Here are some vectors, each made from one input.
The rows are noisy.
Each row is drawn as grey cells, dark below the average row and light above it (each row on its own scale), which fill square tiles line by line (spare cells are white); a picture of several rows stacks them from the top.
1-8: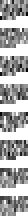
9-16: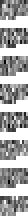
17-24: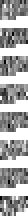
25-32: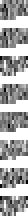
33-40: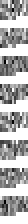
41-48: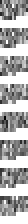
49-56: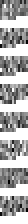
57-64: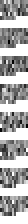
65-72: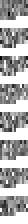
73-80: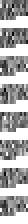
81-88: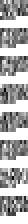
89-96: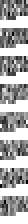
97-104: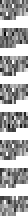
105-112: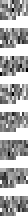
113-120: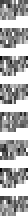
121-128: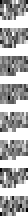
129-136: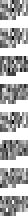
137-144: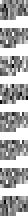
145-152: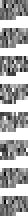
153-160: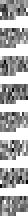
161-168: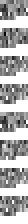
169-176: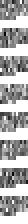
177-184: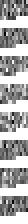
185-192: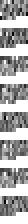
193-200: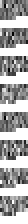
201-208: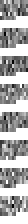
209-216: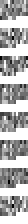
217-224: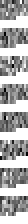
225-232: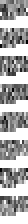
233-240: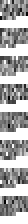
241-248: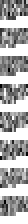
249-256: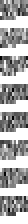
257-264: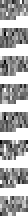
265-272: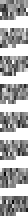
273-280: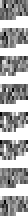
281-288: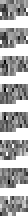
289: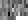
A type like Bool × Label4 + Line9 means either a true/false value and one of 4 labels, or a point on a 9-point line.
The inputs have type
Circle18.
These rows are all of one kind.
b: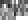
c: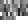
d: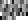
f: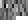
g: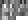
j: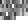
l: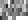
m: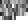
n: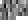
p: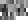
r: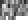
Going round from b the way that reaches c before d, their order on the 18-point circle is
b, r, g, f, n, p, c, d, l, j, m.
